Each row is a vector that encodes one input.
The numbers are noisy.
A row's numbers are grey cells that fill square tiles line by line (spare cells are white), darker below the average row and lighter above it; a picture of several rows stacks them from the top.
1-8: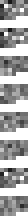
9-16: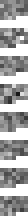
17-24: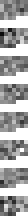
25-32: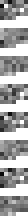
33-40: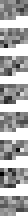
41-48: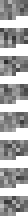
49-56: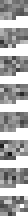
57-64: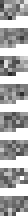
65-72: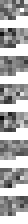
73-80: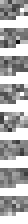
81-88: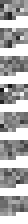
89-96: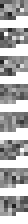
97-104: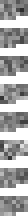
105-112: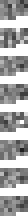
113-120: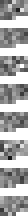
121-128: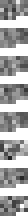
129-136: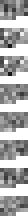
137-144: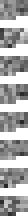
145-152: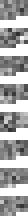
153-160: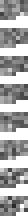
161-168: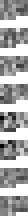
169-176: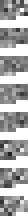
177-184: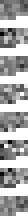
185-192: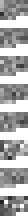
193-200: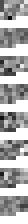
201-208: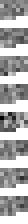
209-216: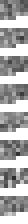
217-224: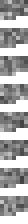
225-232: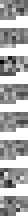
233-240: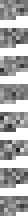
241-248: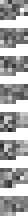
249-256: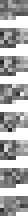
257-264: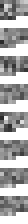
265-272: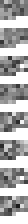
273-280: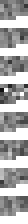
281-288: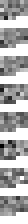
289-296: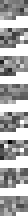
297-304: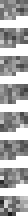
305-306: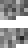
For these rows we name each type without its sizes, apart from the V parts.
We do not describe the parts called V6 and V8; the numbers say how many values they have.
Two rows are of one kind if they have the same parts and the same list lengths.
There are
3 kinds of row.
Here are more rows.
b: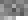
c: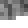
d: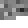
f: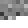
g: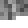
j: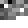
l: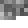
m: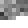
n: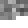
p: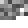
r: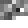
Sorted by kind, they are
b, f, l
c, d, g, m, n
j, p, r

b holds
a true/false value and a value of V6.
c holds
a point on a line and a true/false value.
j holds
a value of V8.
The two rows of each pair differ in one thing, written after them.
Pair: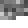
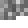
the true/false value
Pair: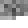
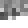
the true/false value
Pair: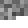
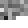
the true/false value
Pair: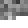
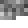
the value of V6
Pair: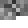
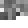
the true/false value
